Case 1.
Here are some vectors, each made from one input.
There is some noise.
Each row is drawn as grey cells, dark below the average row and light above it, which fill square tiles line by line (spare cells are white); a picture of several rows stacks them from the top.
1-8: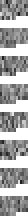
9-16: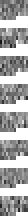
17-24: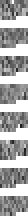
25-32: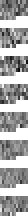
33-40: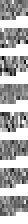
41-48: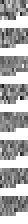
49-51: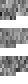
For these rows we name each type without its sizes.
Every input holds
a label.
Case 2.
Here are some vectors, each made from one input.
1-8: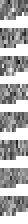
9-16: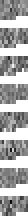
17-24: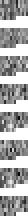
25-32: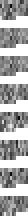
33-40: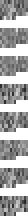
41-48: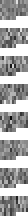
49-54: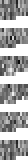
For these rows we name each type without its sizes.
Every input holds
a node of a tree.
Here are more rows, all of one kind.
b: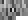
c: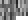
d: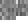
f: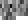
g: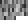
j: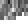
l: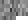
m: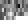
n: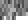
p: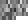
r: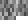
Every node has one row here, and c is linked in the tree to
l.
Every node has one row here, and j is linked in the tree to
n.
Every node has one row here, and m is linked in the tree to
n.
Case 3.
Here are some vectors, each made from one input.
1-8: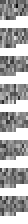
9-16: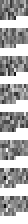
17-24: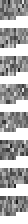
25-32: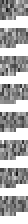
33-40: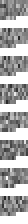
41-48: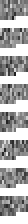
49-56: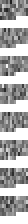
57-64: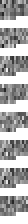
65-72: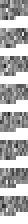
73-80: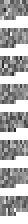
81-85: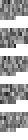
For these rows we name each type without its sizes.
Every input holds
a point on a circle.
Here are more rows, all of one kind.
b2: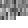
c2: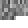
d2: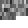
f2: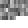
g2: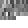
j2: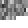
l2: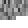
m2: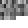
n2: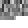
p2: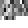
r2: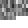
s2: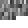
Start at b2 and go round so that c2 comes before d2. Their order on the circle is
b2, f2, c2, n2, l2, p2, g2, s2, d2, r2, m2, j2.
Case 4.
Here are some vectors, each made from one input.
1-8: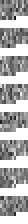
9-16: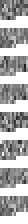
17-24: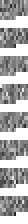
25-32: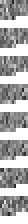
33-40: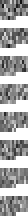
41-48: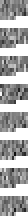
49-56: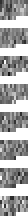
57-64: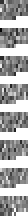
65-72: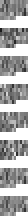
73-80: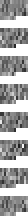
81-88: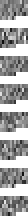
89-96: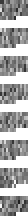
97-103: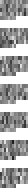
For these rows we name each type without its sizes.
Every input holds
a label.
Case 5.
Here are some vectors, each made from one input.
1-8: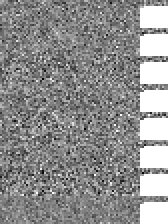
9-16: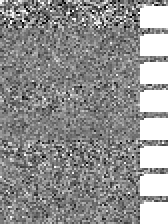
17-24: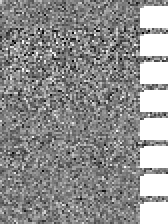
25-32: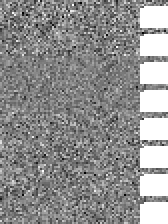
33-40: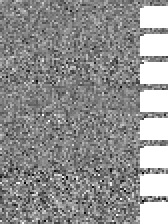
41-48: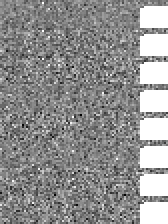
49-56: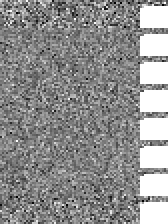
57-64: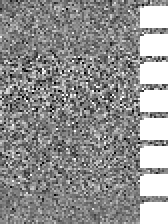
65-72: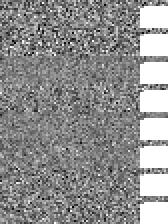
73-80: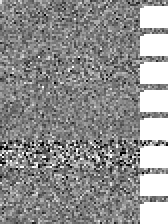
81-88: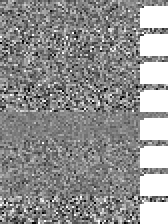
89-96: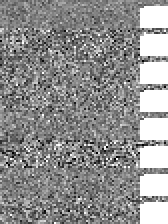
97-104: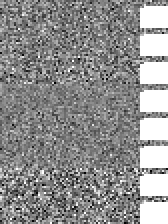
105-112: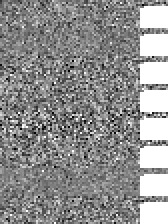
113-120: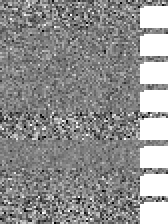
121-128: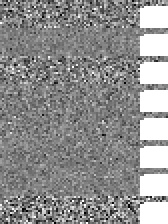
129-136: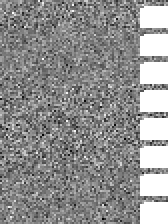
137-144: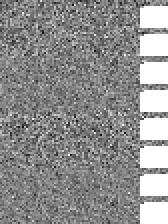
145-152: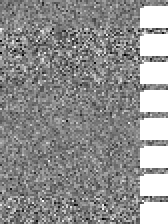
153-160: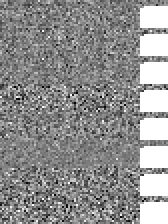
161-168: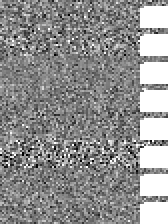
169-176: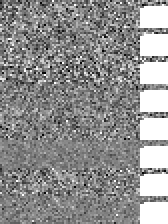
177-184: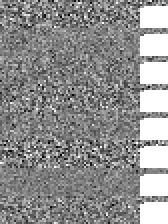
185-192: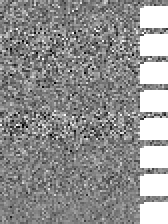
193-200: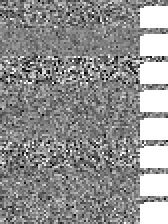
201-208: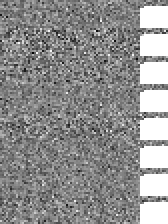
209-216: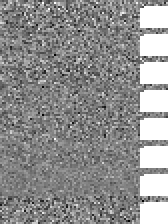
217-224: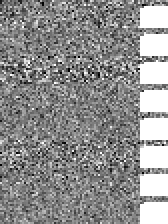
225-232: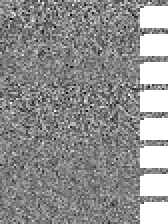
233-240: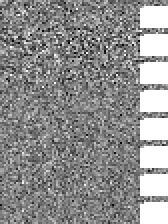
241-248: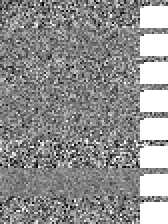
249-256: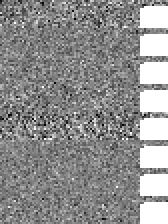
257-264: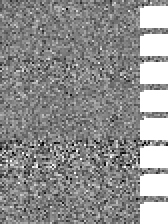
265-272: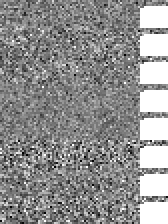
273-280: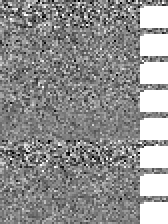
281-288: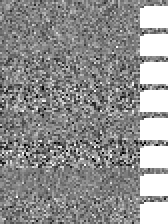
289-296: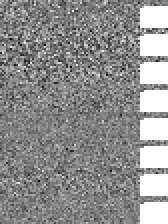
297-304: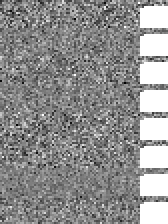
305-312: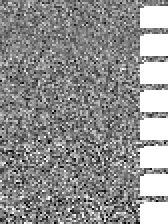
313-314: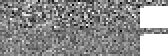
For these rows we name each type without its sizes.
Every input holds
either a fixed value, or a node of a tree.
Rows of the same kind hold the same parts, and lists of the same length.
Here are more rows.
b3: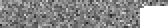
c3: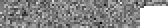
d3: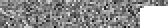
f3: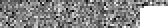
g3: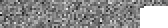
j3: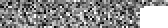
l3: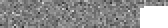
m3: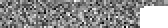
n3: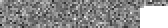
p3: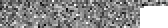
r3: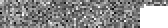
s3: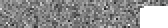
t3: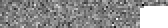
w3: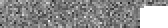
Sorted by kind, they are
b3, c3, d3, f3, g3, l3, n3, p3, r3, s3, t3, w3
j3, m3

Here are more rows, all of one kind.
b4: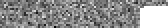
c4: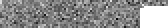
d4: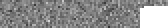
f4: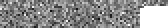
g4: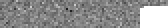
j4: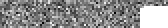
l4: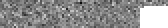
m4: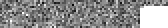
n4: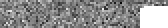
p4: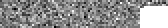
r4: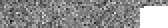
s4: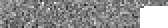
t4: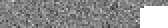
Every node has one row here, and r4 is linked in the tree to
b4, d4, g4 and l4.
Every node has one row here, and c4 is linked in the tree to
b4.
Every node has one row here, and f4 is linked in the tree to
b4, j4 and n4.
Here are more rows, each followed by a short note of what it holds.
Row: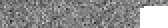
a node of a tree
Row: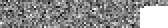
a fixed value
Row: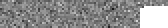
a node of a tree
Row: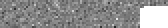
a node of a tree
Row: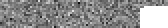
a node of a tree
